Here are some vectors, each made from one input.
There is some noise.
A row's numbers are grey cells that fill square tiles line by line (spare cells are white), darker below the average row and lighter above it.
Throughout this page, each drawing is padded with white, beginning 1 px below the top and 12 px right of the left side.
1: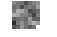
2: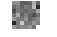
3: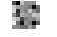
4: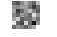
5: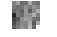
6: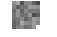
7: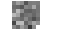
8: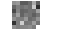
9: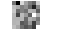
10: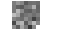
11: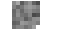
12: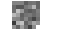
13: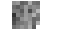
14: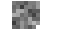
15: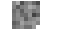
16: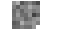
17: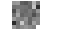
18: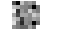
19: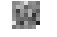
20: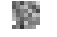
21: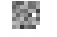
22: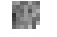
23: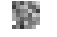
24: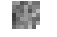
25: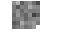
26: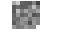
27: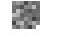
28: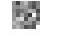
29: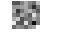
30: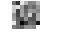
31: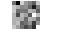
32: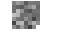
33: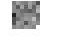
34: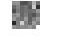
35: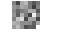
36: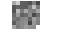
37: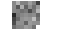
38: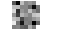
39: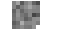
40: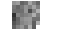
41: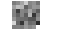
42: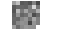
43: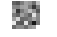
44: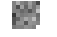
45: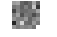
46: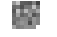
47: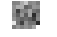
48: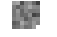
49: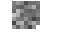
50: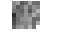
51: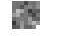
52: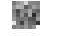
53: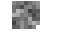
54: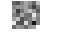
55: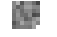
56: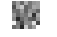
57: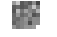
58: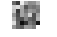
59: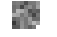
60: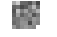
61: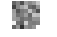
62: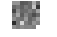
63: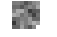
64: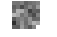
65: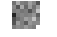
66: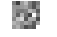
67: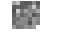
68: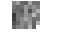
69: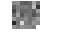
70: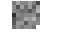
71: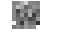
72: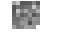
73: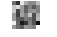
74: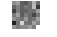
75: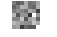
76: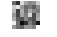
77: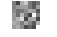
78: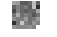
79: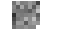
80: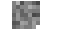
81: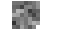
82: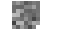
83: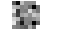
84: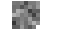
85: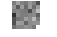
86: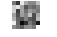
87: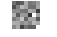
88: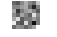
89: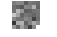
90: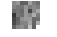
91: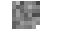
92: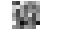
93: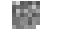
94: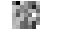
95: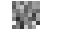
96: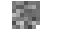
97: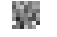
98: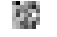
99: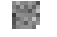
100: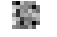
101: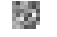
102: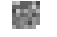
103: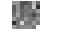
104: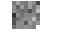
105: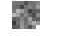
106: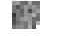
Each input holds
either a point on each of two 3-point lines, or a point on a 7-point line.
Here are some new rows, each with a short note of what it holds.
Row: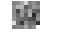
a point on each of two 3-point lines
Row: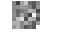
a point on each of two 3-point lines
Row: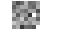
a point on each of two 3-point lines
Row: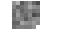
a point on a 7-point line
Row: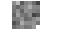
a point on a 7-point line
